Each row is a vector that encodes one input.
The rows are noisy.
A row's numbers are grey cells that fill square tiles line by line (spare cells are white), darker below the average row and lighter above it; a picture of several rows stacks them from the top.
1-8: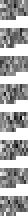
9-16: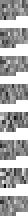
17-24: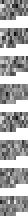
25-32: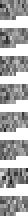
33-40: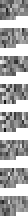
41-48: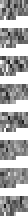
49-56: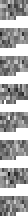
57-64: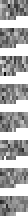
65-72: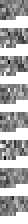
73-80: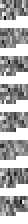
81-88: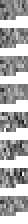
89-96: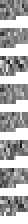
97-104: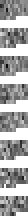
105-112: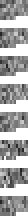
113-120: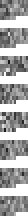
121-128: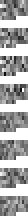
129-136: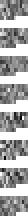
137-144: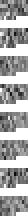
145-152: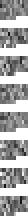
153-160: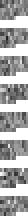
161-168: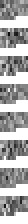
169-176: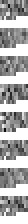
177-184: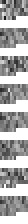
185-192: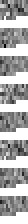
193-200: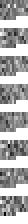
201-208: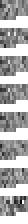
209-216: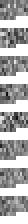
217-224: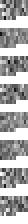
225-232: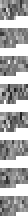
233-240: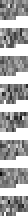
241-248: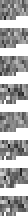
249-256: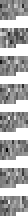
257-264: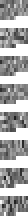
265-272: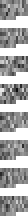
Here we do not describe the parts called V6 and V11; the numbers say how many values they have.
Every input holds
either one of 10 labels, or a point on a 4-point line, a value of V6 and a value of V11.
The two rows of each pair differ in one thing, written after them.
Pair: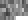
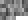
the place on the 4-point line
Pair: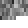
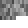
the value of V6
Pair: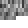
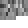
the place on the 4-point line
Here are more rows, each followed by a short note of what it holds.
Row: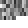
one of 10 labels
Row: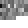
a point on a 4-point line, a value of V6 and a value of V11
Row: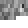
a point on a 4-point line, a value of V6 and a value of V11
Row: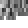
one of 10 labels
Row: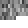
a point on a 4-point line, a value of V6 and a value of V11
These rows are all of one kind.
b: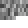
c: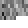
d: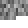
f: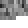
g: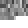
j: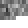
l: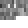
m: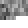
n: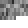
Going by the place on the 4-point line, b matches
d, m and n.
